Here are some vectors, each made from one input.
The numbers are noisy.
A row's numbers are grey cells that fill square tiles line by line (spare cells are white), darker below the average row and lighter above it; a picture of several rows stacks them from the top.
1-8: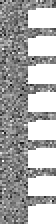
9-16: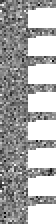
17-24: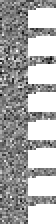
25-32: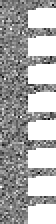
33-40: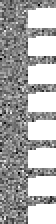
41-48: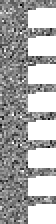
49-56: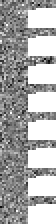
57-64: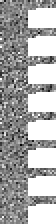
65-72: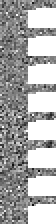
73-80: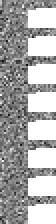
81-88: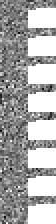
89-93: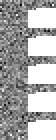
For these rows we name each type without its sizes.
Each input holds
a point on each of three lines, together with either a fixed value, or four true/false values.
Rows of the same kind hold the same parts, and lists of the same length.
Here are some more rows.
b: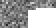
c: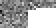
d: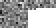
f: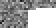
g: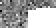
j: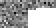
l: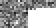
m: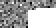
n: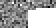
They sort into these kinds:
b, c, d, f, g, j, l
m, n

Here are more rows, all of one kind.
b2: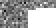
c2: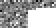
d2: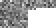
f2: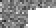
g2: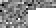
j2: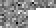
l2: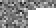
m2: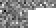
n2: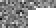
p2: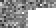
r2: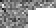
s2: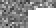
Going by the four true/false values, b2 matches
l2, m2 and n2.
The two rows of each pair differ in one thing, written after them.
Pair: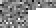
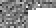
the place on one of the three lines
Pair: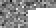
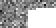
the place on one of the three lines
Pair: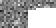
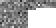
the place on one of the three lines
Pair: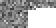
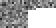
one of the four true/false values
